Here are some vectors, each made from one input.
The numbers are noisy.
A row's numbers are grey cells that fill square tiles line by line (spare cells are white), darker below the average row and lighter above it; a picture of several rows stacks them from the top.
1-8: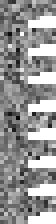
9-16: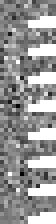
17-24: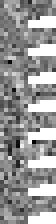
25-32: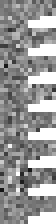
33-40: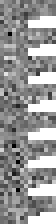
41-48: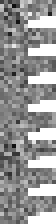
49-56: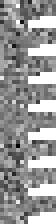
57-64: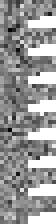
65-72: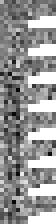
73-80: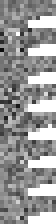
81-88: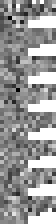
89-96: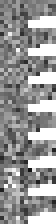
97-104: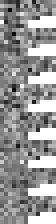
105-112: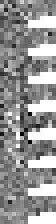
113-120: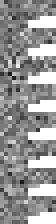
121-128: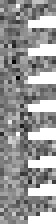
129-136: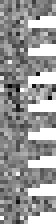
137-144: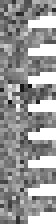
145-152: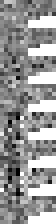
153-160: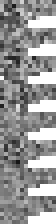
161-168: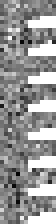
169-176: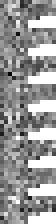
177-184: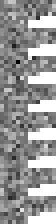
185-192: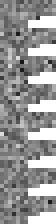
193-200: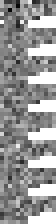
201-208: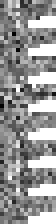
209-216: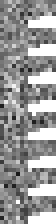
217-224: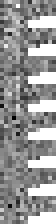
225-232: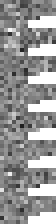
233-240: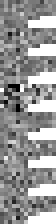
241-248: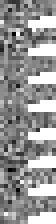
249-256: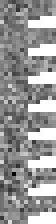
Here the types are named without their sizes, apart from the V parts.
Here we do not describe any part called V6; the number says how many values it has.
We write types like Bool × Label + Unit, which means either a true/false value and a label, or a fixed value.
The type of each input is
Bool × Line + V6.
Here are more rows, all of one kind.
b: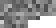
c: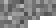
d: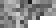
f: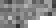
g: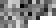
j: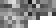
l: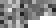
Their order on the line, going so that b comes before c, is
g, b, d, j, c, f, l.
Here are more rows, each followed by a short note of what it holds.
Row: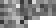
a point on a line and a true/false value
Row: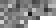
a point on a line and a true/false value
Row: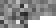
a point on a line and a true/false value
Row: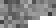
a point on a line and a true/false value
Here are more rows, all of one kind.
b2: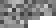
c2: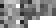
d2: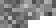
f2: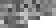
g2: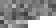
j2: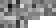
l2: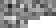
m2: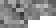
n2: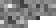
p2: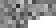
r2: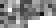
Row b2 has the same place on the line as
p2 and r2.
